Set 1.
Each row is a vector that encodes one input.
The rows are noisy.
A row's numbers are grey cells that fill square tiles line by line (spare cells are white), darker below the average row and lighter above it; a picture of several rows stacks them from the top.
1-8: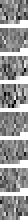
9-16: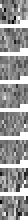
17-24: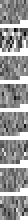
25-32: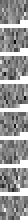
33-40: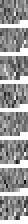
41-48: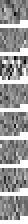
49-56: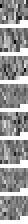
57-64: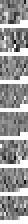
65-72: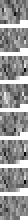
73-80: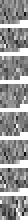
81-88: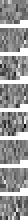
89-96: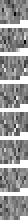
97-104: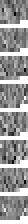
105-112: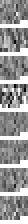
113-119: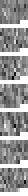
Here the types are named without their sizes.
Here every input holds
a list of points on a line.
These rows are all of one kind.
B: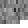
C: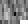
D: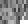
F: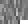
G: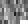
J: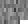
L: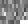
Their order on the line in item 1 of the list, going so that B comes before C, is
L, D, B, J, F, C, G.
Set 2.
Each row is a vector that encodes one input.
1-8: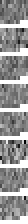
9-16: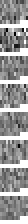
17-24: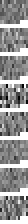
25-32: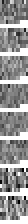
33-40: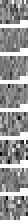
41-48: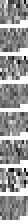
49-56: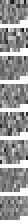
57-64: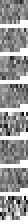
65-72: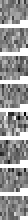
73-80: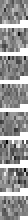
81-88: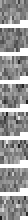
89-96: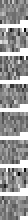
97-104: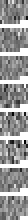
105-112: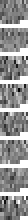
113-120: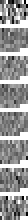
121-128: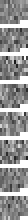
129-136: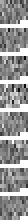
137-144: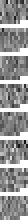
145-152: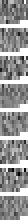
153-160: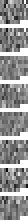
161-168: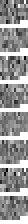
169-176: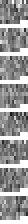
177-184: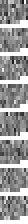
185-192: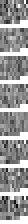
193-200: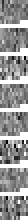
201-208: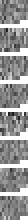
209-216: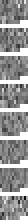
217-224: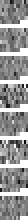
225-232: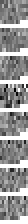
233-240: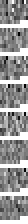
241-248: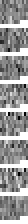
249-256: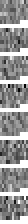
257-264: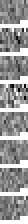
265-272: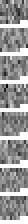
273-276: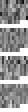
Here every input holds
one of 12 labels, together with either a point on a 6-point line, or four true/false values.
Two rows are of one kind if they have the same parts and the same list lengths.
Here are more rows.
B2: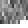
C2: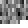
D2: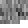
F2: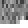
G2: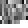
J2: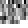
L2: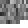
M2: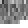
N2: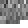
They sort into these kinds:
B2, C2, F2, G2
D2, J2, L2, M2, N2

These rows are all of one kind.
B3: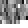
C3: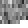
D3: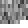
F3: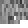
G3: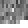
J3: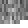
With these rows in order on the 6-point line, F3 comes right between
D3 and J3.
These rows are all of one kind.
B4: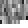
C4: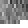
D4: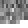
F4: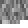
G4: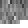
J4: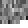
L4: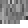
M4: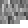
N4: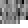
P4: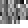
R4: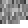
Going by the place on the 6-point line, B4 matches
J4 and R4.
